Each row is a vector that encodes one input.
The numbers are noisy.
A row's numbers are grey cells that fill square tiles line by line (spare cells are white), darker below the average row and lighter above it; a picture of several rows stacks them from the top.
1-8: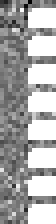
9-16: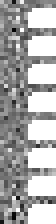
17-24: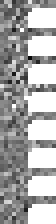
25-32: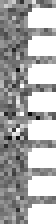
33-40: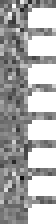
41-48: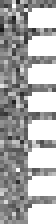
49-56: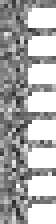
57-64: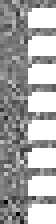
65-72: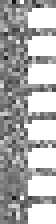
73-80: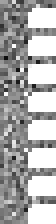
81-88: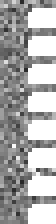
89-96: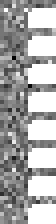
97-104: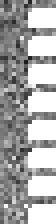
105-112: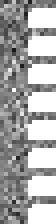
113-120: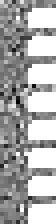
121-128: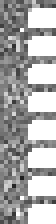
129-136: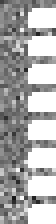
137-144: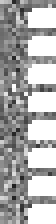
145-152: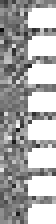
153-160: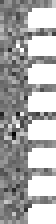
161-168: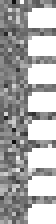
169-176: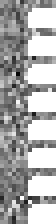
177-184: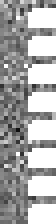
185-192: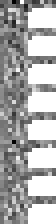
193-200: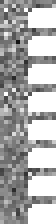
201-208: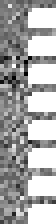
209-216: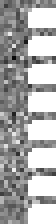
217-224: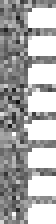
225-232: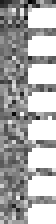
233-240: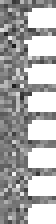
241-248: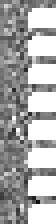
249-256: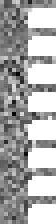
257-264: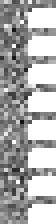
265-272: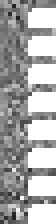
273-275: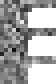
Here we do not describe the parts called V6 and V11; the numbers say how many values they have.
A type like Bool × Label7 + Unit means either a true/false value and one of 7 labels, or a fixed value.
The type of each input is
Label8 × (Line7 + V6) + V11.
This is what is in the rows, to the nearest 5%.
About 65% of them hold one of 8 labels, together with either a point on a 7-point line, or a value of V6. The rest hold a value of V11.
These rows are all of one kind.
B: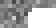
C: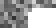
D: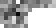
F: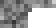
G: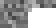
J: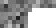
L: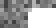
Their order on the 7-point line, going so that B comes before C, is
B, G, J, L, F, C, D.
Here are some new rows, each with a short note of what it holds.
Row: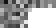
one of 8 labels and a point on a 7-point line
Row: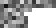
a value of V11
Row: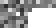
a value of V11
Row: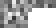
a value of V11
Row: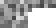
a value of V11
